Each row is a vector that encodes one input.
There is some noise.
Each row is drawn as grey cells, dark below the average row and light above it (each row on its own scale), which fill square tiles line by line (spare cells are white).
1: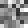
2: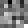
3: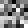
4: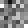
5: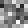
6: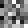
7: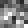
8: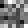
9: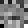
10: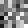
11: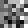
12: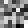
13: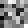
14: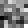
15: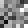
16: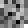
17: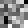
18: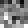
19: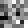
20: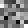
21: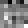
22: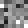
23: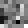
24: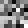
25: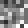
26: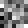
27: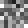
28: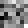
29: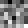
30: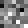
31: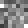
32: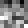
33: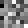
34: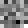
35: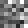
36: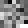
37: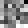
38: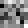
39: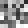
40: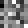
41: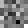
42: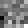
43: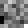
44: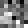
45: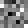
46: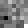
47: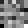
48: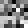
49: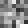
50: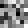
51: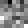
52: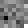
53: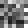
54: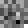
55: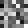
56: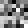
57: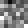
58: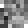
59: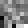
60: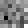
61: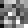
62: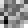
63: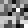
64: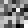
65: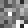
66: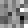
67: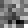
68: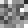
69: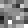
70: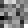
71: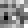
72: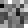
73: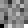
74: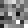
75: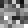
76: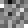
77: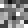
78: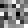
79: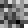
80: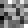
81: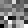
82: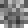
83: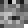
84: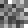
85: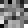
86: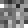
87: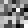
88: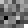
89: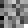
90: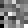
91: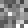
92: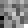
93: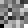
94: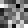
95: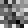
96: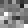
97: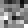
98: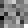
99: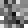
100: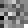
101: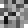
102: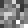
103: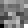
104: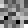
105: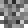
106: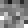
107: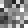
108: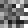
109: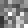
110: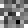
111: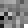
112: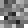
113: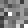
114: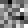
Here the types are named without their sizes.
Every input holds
either a fixed value, or a label and a point on each of two lines.
